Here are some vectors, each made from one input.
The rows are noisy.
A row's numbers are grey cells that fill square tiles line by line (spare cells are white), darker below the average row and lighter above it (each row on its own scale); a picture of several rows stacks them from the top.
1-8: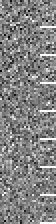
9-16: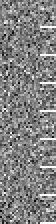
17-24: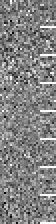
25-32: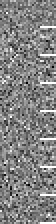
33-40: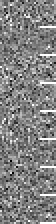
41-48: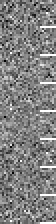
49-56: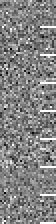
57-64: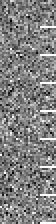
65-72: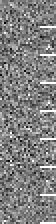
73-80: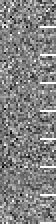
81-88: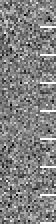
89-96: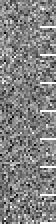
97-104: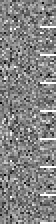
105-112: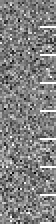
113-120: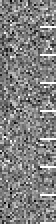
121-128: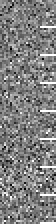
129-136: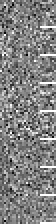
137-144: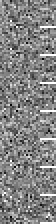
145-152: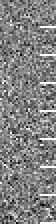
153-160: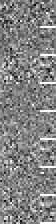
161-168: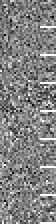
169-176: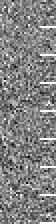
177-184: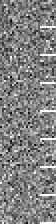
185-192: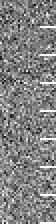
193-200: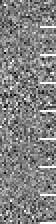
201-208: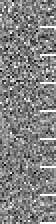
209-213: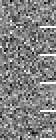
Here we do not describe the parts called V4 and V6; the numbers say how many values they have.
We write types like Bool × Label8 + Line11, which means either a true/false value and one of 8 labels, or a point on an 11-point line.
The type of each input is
Bool × (Line8 + V4) + Line5 × V6.
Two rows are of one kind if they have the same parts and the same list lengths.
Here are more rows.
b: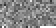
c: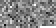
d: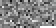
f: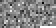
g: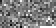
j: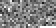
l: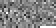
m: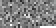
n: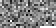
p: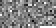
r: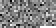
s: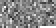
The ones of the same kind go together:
b, f, j, l, p
c, g, s
d, m, n, r

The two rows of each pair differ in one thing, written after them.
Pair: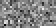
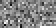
the value of V4
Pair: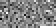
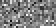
the value of V4
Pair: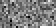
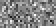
the true/false value
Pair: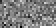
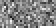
the value of V4
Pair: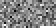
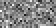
the value of V4
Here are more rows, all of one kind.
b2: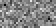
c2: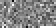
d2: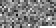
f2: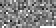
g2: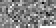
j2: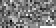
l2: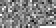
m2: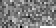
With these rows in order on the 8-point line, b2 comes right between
f2 and l2.
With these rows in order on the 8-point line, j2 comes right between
g2 and m2.
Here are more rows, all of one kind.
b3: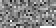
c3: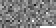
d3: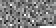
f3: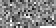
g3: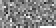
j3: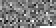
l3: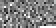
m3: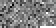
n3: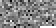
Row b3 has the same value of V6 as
g3, m3 and n3.
